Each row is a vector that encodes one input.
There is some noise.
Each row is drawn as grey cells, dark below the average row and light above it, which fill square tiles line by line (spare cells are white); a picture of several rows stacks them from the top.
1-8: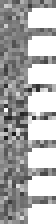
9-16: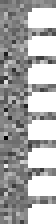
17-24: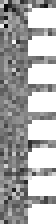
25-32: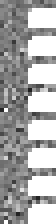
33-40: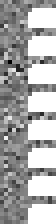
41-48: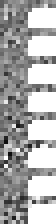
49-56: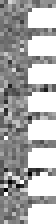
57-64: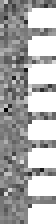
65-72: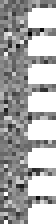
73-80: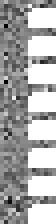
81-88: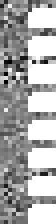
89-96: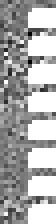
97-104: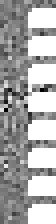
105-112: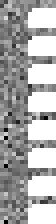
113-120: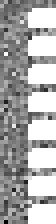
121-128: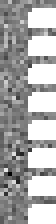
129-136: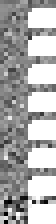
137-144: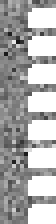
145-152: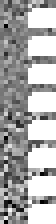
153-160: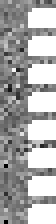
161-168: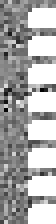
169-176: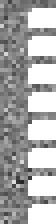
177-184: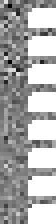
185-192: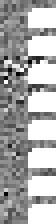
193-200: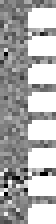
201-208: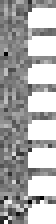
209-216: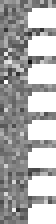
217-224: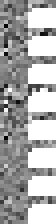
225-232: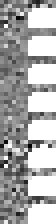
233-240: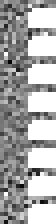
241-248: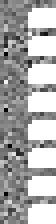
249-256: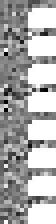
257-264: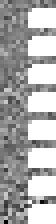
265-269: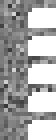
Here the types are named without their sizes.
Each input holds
a list of items, each a label and a point on a line.
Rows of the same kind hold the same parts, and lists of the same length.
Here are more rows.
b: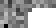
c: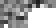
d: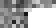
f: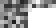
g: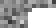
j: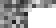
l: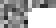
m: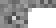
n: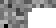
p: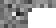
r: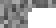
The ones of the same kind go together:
b, n, p
c, l, m, r
d, f, j
g

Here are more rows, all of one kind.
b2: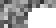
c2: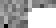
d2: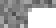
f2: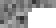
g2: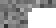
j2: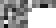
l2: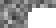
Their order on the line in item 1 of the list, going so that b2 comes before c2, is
b2, l2, g2, d2, f2, c2, j2.
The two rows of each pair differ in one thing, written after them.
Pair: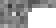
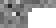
the place on the line in item 1 of the list
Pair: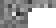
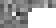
the place on the line in item 1 of the list
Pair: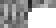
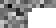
the label in item 1 of the list
